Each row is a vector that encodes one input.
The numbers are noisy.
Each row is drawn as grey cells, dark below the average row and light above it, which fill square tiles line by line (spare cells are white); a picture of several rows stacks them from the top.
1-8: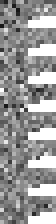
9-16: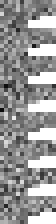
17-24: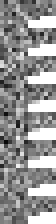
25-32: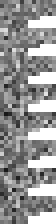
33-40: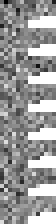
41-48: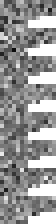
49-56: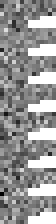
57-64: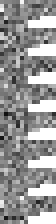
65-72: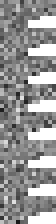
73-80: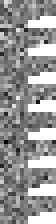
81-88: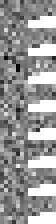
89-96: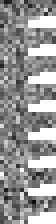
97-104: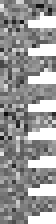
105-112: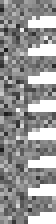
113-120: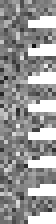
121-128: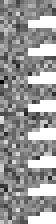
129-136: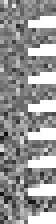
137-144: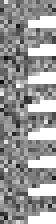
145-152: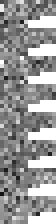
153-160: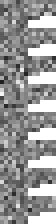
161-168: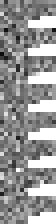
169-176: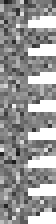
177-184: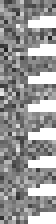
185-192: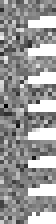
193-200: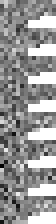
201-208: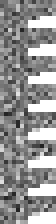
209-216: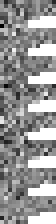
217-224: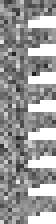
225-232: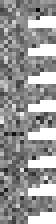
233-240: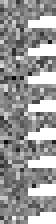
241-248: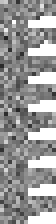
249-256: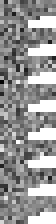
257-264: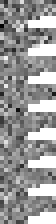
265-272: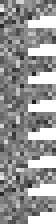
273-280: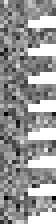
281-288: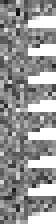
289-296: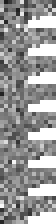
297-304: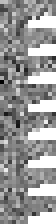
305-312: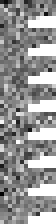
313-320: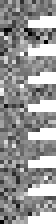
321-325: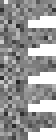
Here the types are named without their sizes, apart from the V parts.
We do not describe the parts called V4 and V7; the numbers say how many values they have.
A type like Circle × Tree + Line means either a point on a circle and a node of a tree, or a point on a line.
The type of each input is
Circle × Circle + Label × Label + V4 × V7.
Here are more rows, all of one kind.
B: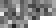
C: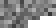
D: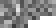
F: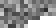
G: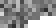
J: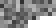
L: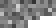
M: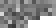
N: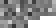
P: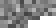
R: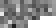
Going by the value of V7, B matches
D, N and R.
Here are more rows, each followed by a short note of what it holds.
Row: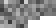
two labels
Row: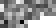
a point on each of two circles
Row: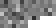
a value of V4 and a value of V7
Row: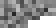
a value of V4 and a value of V7
